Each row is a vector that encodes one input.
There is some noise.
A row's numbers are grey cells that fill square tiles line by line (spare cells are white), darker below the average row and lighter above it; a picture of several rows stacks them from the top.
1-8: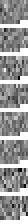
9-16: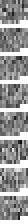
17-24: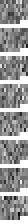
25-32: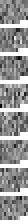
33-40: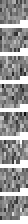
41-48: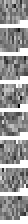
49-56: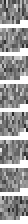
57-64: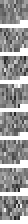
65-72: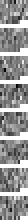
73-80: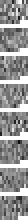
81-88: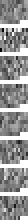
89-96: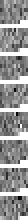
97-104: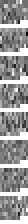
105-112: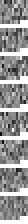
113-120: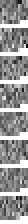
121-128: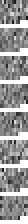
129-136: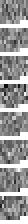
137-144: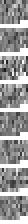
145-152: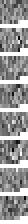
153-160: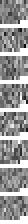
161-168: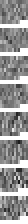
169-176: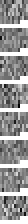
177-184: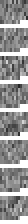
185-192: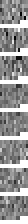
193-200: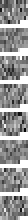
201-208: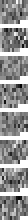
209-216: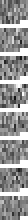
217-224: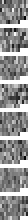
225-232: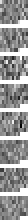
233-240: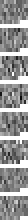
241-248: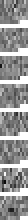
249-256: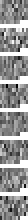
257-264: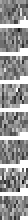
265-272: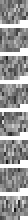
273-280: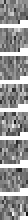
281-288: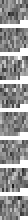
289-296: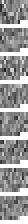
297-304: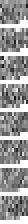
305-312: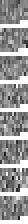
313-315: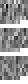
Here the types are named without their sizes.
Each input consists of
a point on each of two circles, together with either a fixed value, or a node of a tree.
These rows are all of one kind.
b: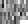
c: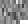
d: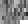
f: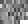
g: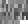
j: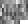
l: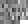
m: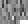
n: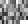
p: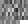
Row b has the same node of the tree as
f, l, m and p.
